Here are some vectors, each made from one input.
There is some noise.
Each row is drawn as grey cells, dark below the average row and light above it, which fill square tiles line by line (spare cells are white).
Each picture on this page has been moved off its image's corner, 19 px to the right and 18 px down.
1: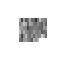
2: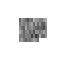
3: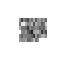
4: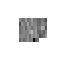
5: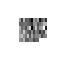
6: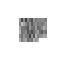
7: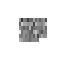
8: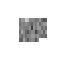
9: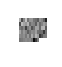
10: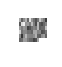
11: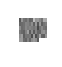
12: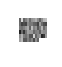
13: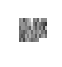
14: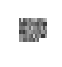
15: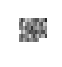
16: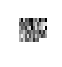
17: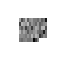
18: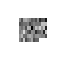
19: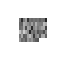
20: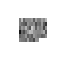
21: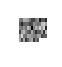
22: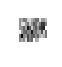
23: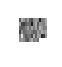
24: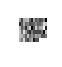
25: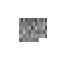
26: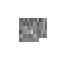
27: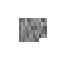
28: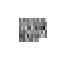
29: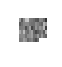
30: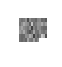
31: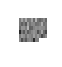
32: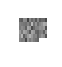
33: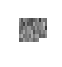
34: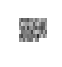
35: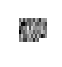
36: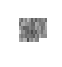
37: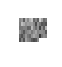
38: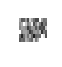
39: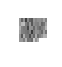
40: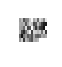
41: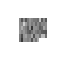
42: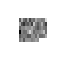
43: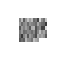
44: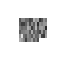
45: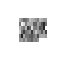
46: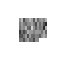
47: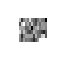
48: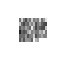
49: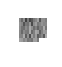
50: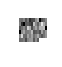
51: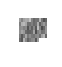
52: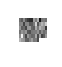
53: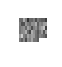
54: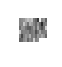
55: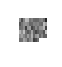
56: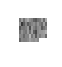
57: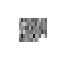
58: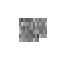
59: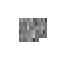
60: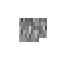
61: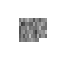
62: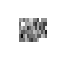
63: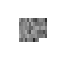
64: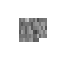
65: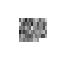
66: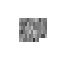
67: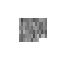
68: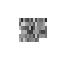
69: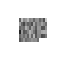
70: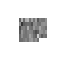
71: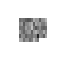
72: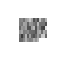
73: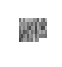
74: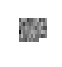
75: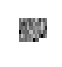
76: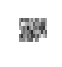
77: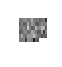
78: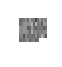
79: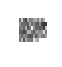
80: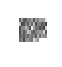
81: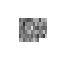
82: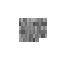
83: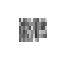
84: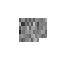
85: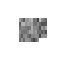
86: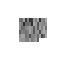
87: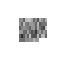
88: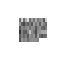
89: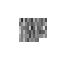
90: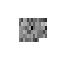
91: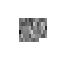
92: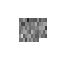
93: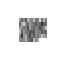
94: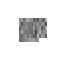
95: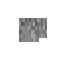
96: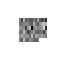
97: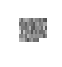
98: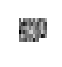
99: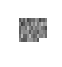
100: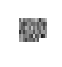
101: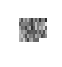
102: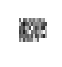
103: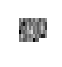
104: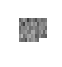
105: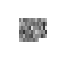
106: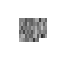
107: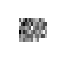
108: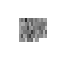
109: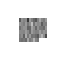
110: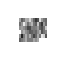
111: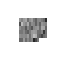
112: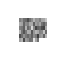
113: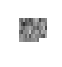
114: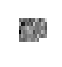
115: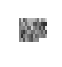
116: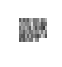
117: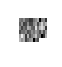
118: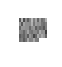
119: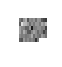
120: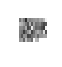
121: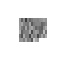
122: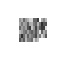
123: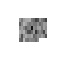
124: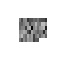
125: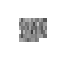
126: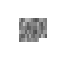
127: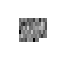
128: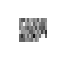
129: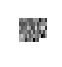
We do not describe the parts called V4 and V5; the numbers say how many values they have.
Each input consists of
a value of V4, together with either a node of a 7-node tree, or three true/false values and a value of V5.
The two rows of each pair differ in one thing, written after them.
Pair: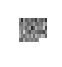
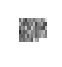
one of the three true/false values
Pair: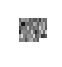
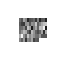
the value of V4
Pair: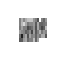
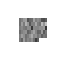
the value of V4
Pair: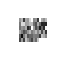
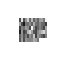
the value of V4
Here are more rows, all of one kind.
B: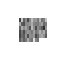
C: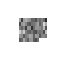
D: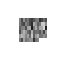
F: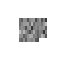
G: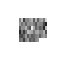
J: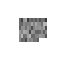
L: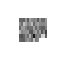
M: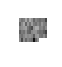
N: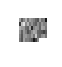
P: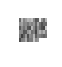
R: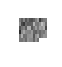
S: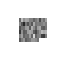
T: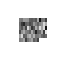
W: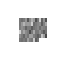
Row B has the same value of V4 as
F, J, L and W.
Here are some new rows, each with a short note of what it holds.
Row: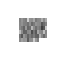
a node of a 7-node tree and a value of V4
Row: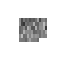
three true/false values, a value of V4 and a value of V5
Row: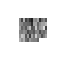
a node of a 7-node tree and a value of V4
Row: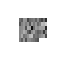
three true/false values, a value of V4 and a value of V5
